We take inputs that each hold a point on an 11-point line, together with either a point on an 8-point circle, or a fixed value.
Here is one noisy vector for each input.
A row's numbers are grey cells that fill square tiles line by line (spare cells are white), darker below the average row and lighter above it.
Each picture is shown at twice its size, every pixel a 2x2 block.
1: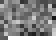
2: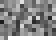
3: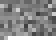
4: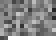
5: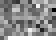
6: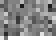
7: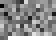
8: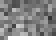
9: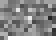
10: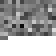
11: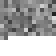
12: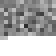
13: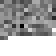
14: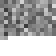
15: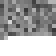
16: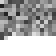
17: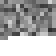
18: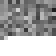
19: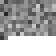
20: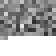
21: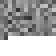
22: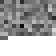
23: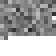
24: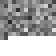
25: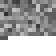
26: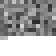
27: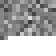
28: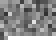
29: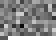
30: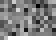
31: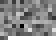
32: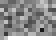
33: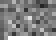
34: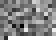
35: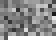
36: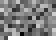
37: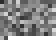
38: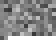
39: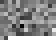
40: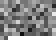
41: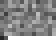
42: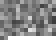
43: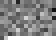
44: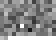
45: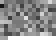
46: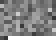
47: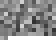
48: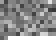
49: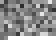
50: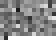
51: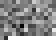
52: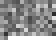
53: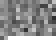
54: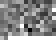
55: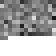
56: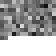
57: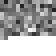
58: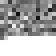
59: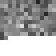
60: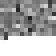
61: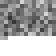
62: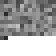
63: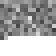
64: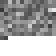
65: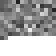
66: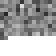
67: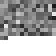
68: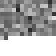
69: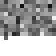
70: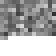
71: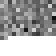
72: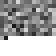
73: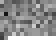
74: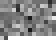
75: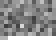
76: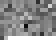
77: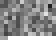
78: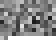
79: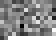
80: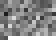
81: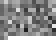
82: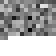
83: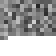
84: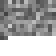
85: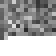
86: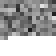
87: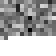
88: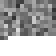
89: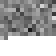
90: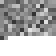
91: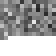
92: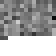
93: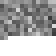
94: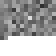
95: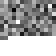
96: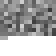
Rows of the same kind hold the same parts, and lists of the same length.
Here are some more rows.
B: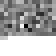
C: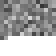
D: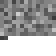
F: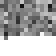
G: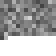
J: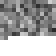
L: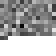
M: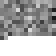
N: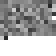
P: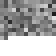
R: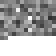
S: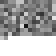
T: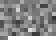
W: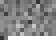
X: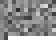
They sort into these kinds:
B, F, N, P, S, X
C, D, G, J, L, M, R, T, W

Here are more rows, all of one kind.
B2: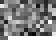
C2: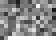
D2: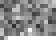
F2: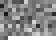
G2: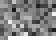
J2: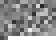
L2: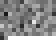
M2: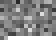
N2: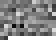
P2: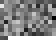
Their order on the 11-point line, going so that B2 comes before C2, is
N2, B2, P2, L2, F2, C2, D2, J2, M2, G2.
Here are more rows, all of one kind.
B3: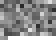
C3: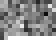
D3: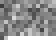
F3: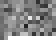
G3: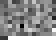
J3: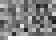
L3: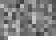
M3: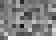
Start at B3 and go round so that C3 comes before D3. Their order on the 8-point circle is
B3, J3, L3, G3, F3, C3, D3, M3.
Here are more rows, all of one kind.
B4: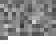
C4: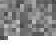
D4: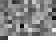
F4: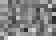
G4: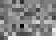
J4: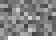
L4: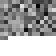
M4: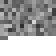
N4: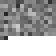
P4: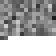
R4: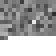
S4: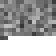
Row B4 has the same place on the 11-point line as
C4, M4, R4 and S4.
